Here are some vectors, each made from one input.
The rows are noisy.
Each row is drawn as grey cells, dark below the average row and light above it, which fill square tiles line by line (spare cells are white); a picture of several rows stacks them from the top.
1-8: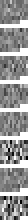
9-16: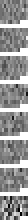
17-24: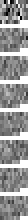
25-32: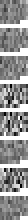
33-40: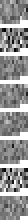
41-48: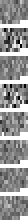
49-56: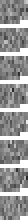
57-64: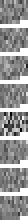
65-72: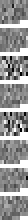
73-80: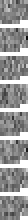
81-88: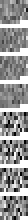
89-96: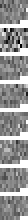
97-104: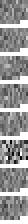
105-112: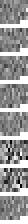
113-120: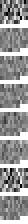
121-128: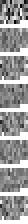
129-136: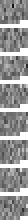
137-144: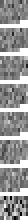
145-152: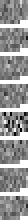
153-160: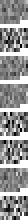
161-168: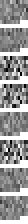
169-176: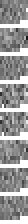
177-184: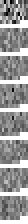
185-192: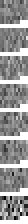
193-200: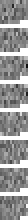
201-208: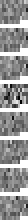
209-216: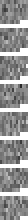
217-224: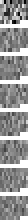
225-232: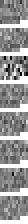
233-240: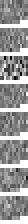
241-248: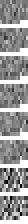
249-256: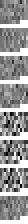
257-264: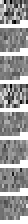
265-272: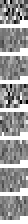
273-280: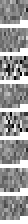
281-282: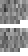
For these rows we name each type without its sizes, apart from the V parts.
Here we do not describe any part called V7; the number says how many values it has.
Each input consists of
either a point on a circle and a value of V7, or a list of points on a line.
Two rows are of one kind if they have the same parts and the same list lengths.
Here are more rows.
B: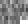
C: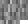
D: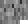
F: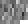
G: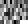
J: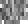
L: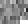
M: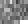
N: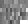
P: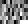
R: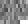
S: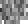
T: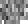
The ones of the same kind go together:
B, D, L, M
C, F, N, R
G, P
J, S, T

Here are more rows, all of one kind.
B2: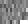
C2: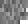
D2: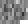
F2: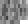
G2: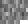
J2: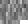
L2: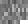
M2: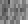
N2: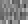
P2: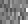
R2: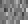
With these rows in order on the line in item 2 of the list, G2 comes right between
B2 and L2.
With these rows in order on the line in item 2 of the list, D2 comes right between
N2 and P2.
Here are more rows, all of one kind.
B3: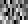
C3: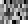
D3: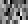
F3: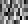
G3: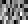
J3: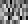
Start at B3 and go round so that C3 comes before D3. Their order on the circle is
B3, C3, D3, F3, J3, G3.
